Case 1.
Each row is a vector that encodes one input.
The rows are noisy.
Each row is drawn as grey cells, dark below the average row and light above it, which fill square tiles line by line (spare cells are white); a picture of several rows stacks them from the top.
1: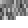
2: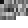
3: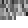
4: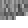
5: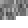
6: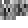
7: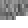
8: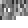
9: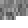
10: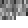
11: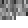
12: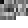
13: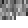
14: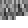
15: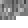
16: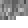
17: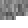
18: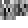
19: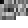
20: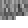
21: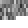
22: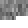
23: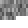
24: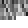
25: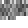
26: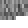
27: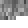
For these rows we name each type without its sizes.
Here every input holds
a point on a line.
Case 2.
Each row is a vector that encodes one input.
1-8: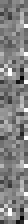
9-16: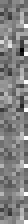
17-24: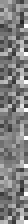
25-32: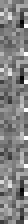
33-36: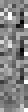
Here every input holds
a point on a 6-point line.
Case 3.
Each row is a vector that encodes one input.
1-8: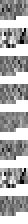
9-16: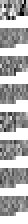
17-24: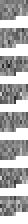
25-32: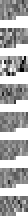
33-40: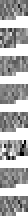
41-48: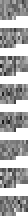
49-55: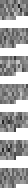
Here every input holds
either a fixed value, or a node of an 8-node tree.
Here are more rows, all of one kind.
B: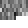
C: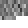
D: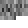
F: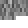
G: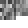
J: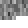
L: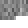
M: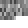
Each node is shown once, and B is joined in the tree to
D and L.
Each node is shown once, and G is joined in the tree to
M.
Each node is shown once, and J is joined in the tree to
L.
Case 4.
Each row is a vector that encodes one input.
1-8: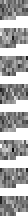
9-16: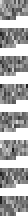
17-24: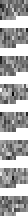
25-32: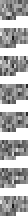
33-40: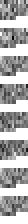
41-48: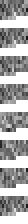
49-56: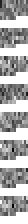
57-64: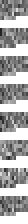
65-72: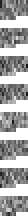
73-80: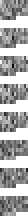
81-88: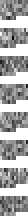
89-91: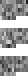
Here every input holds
a point on a 13-point line.
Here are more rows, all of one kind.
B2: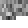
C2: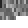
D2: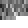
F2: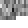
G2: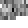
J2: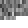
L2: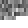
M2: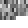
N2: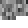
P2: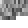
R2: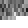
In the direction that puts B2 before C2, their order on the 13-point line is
M2, G2, F2, P2, B2, N2, C2, D2, R2, J2, L2.
